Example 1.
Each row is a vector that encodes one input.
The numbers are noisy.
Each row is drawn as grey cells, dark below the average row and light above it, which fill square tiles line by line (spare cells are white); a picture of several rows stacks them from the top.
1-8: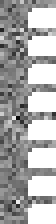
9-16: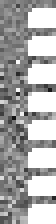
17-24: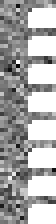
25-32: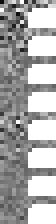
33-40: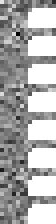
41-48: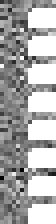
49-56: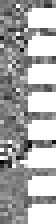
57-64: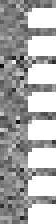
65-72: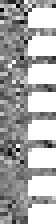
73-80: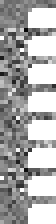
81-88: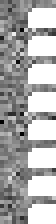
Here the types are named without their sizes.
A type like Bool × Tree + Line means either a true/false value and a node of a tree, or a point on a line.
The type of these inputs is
List(Line).
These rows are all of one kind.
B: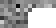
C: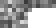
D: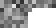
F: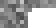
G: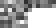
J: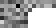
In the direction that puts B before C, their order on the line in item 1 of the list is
F, B, J, G, C, D.
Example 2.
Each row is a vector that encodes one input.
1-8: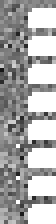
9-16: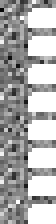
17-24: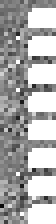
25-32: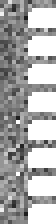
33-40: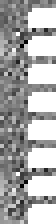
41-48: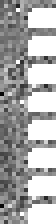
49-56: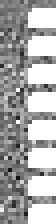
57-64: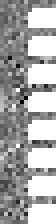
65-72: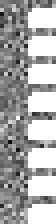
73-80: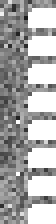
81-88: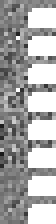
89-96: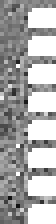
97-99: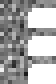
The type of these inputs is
Tree8 + Tree10.
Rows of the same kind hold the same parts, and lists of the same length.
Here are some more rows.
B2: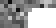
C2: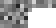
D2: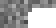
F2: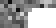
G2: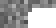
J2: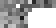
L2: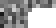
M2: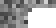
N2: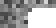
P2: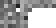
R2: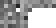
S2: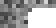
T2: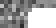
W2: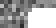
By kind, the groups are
B2, C2, D2, F2, G2, L2, M2, N2, P2, R2, S2, T2, W2
J2

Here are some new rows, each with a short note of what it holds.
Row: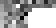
a node of an 8-node tree
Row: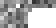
a node of an 8-node tree
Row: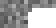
a node of a 10-node tree
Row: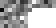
a node of an 8-node tree
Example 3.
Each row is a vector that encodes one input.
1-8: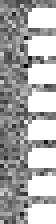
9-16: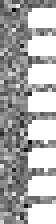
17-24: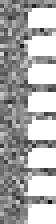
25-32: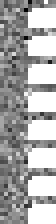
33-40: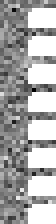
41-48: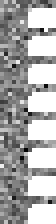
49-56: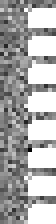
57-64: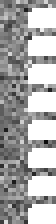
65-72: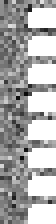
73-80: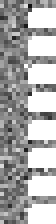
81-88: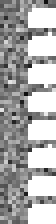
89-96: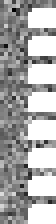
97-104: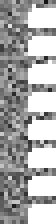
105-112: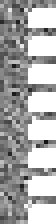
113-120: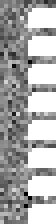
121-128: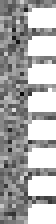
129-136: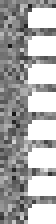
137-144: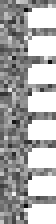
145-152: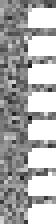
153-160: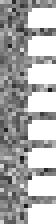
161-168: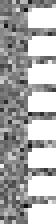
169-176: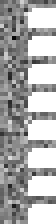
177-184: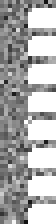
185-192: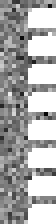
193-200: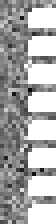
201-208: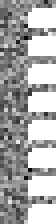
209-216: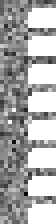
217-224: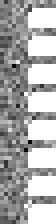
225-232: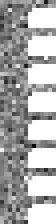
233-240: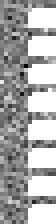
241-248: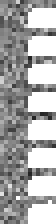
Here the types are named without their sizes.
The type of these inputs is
(Bool × Bool × Bool × Bool + Unit) × Line × Line.
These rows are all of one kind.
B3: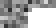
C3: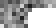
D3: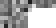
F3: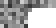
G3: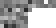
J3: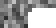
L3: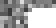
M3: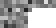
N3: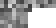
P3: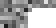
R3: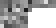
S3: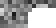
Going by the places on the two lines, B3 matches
G3, M3, P3 and R3.
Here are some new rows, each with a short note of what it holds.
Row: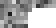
a point on each of two lines and four true/false values
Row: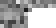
a point on each of two lines
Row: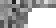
a point on each of two lines
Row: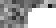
a point on each of two lines and four true/false values
